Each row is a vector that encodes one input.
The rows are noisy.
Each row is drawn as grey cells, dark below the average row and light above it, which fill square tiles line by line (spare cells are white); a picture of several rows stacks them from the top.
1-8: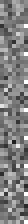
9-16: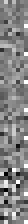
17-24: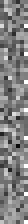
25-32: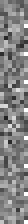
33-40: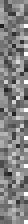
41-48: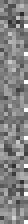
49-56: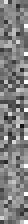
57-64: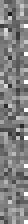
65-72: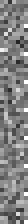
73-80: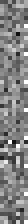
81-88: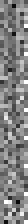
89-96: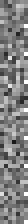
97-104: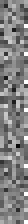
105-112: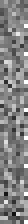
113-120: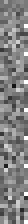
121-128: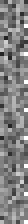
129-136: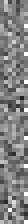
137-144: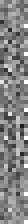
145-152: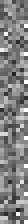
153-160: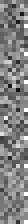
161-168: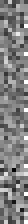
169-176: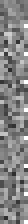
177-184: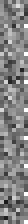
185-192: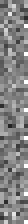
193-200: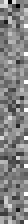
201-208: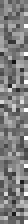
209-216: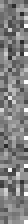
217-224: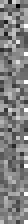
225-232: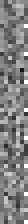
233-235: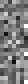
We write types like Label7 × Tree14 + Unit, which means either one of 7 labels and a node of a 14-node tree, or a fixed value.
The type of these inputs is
Line7 + Line8 + List3(Circle5).
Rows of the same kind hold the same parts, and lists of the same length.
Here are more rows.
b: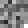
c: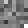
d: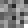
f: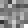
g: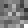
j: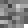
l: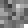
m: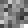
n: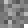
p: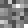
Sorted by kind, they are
b, f
c, g
d
j, l, p
m
n

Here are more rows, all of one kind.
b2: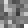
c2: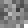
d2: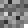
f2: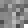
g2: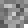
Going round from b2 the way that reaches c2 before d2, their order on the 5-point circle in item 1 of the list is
b2, c2, g2, f2, d2.
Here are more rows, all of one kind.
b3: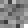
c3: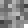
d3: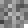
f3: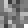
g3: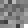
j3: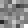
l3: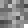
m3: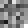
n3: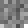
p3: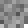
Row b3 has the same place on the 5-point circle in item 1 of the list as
g3, m3 and n3.
